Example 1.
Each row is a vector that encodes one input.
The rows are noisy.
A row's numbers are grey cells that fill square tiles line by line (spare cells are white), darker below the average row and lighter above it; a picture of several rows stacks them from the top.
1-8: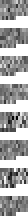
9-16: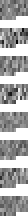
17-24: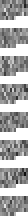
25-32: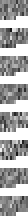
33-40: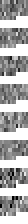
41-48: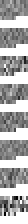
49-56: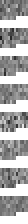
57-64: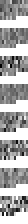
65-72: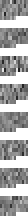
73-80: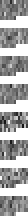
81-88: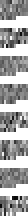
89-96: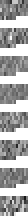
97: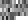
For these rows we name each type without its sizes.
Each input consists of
a true/false value, together with either a point on a line, or a node of a tree.
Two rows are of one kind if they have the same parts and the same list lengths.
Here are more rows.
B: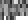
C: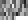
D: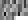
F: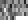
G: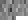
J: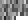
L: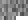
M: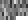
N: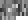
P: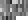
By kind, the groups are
B, C, G
D, F, J, L, M, N, P

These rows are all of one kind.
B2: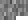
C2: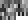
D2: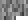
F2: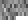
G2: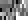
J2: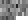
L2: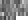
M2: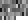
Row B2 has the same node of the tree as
F2 and M2.
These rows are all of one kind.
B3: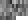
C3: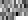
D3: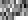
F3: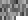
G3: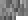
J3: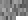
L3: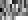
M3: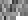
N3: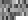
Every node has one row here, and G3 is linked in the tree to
M3.
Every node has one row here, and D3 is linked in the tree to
B3 and J3.
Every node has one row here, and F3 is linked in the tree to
C3 and J3.
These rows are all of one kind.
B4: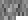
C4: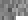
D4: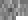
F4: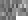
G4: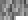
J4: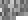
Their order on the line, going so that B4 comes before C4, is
J4, G4, B4, C4, F4, D4.
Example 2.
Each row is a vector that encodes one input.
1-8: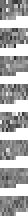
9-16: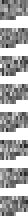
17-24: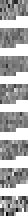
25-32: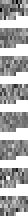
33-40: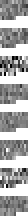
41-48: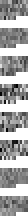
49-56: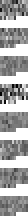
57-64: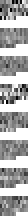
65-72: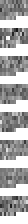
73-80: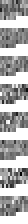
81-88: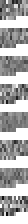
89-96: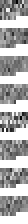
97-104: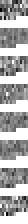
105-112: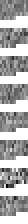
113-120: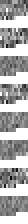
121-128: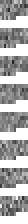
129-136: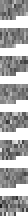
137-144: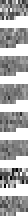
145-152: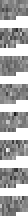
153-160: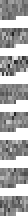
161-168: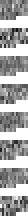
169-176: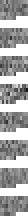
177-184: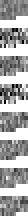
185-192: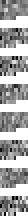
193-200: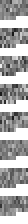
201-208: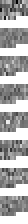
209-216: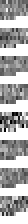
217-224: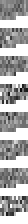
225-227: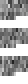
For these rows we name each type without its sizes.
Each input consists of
a node of a tree, together with either a point on a circle, or a node of a tree.
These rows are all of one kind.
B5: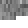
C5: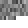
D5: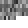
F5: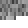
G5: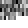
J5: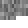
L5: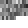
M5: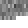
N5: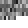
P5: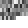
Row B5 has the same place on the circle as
D5, G5 and N5.
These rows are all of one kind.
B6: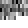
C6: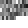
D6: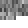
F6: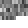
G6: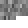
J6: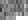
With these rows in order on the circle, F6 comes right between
B6 and C6.
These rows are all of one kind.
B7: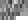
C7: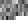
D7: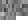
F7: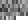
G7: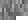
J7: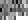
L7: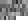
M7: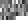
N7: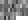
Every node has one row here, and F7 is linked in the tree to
D7 and G7.
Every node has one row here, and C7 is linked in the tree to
M7.
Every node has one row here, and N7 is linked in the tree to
G7 and L7.
